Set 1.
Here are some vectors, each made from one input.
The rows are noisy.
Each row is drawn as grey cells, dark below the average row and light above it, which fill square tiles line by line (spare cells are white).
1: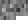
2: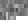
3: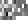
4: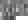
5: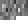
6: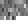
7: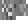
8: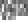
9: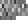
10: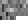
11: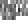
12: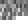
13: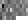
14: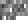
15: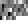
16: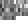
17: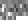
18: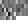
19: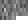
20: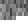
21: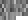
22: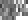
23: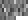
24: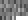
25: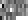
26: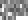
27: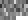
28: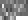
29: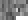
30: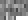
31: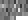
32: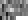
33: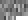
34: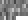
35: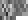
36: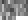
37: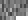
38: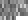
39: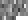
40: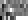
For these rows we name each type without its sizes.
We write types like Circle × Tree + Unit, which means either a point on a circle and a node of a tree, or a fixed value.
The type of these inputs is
Bool × Label.
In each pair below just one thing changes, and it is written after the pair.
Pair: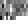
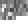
the true/false value
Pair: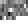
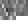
the true/false value
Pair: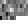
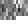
the label
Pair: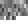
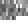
the label
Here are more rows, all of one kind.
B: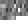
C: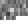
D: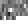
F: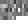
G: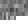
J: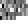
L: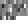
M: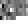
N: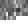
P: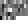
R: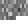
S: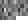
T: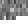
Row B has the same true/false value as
F, G, N and S.
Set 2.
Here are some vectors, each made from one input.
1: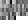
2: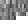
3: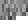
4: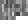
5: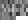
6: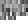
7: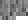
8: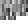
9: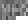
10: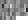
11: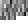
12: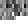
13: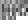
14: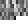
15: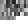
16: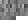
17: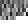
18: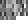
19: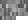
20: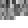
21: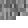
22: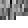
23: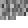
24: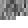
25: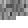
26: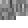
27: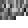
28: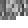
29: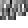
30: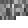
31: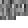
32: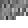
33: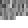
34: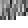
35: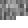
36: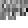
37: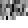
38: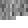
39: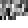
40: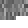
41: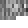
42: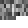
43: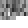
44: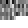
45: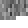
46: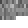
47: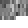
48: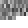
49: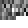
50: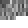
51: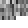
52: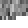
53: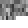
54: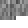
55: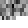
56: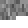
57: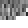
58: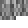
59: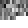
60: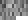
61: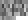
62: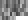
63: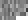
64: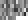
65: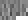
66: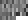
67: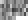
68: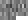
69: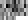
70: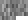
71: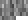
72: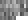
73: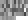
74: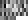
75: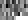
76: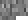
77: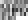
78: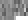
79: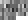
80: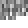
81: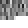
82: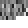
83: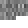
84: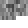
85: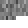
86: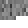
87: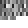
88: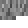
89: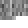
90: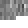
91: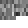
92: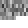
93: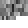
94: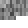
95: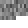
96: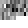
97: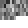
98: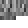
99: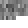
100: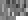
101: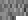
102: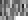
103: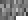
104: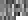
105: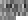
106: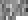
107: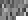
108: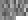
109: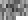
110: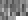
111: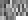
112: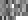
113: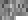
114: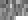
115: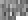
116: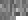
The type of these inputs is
Line7 + Line8.
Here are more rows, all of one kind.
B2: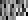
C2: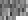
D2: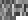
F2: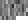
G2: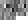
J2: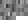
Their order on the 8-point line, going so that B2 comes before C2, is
J2, B2, F2, C2, D2, G2.
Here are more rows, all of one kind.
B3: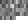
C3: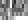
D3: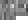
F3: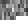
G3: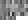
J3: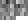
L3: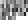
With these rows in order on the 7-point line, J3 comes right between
C3 and F3.
